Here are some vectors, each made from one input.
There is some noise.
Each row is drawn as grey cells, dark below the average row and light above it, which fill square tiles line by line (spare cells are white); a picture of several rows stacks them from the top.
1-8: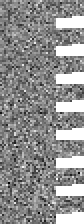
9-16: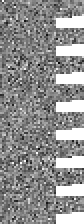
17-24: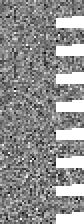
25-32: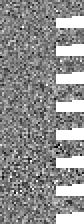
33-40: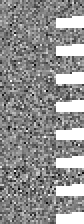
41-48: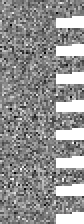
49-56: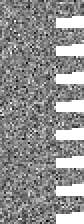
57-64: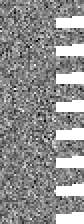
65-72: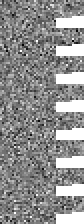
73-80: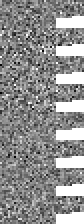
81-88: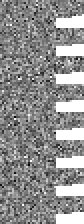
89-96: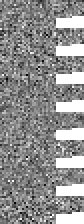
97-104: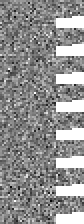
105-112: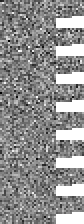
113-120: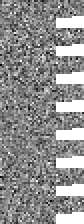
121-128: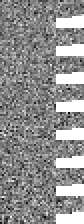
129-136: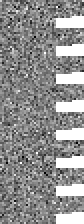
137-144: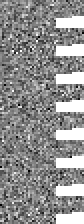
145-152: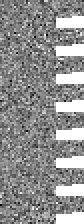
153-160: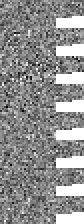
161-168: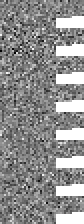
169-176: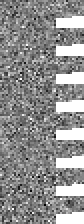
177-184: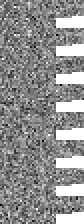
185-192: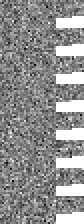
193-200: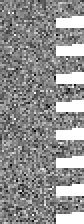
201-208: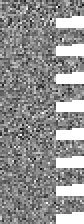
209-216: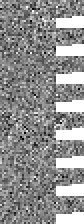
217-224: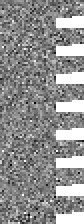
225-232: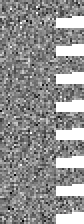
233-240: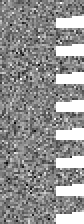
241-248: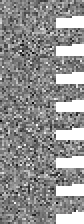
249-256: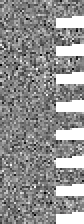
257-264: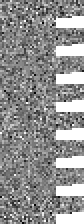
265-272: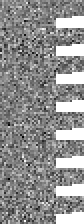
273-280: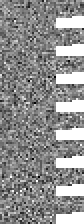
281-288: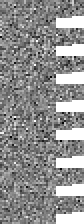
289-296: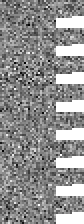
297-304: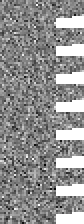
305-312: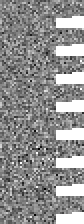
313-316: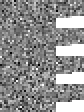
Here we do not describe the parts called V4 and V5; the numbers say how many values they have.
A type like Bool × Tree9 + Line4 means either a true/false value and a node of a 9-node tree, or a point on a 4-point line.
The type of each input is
Bool × V4 + (Circle13 + Label11) × V5.
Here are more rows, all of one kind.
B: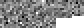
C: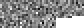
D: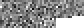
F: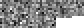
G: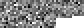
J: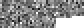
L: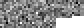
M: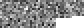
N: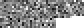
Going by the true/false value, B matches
G and L.
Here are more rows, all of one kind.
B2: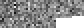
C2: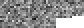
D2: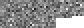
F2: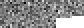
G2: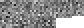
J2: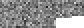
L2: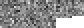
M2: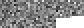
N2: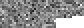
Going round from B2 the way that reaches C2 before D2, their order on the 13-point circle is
B2, L2, N2, C2, G2, J2, M2, F2, D2.
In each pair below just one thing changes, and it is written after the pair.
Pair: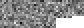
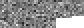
the label
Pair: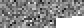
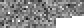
the label
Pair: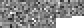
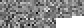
the value of V5
